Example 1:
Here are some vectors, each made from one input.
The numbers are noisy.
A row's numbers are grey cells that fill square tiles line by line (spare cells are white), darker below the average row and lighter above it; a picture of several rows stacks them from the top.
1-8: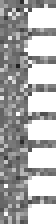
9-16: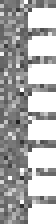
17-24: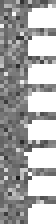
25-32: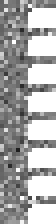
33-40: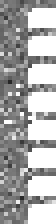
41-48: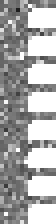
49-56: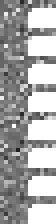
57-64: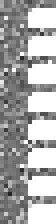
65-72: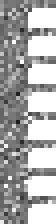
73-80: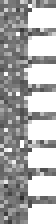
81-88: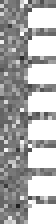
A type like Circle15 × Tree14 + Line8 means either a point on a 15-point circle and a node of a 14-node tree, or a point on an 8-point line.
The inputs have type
Bool × Bool × Bool + Line5.
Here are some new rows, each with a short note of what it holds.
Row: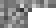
a point on a 5-point line
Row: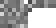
a point on a 5-point line
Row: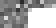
three true/false values
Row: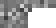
a point on a 5-point line
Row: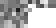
a point on a 5-point line
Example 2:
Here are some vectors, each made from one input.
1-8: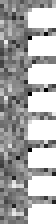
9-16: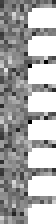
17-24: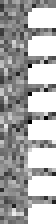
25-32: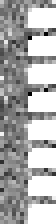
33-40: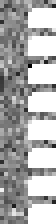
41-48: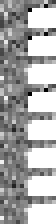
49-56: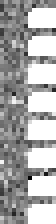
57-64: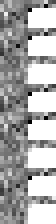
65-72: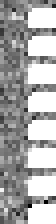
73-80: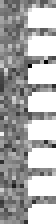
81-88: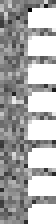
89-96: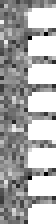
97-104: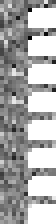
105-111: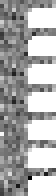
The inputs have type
Bool × Bool × Bool + Line7.
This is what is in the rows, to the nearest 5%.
About 25% of them hold a point on a 7-point line. The rest hold three true/false values.
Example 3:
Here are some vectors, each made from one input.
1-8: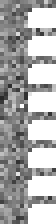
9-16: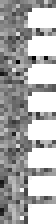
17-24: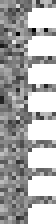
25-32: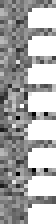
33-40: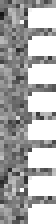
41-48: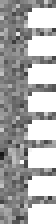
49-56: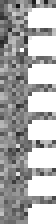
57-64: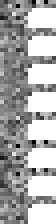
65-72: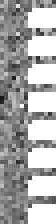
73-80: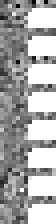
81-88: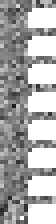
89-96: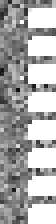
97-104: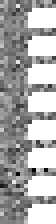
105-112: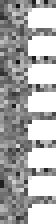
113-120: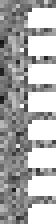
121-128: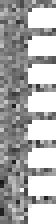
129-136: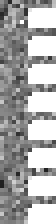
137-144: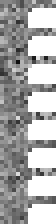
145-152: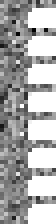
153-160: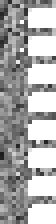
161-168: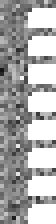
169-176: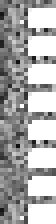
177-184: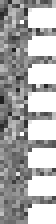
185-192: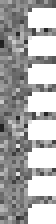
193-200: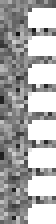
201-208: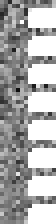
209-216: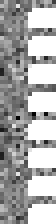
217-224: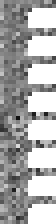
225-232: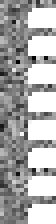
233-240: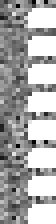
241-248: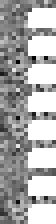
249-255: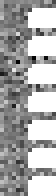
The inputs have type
Line5 + Line9.
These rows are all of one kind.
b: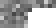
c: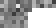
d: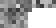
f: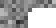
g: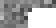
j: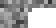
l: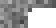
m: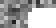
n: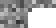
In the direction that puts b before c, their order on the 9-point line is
n, f, j, l, g, b, c, d, m.
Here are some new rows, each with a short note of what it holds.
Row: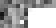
a point on a 5-point line
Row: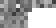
a point on a 9-point line
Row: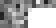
a point on a 5-point line
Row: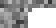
a point on a 9-point line
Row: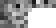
a point on a 5-point line
